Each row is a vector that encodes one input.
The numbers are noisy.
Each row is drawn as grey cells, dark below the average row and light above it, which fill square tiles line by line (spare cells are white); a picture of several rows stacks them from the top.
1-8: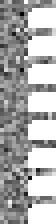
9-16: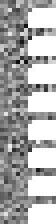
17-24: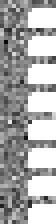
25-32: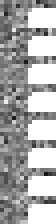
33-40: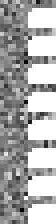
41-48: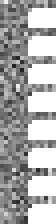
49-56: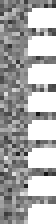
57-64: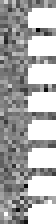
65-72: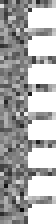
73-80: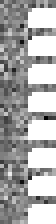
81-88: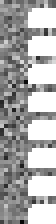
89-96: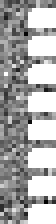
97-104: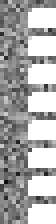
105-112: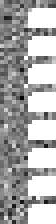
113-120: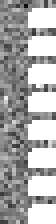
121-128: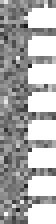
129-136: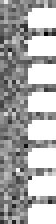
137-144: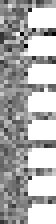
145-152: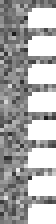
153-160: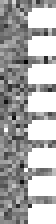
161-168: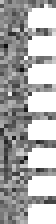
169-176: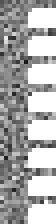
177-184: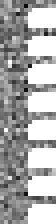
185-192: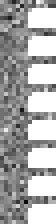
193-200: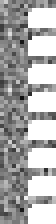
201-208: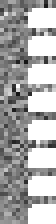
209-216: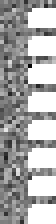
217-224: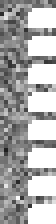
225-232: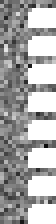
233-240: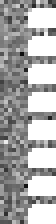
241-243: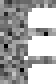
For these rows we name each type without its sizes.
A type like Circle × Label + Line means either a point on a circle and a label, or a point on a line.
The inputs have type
Bool × Bool × Bool + Circle + Line.
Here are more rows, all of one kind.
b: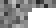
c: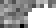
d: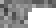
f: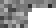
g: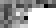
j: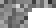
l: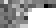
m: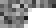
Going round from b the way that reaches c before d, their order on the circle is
b, f, c, m, j, d, l, g.
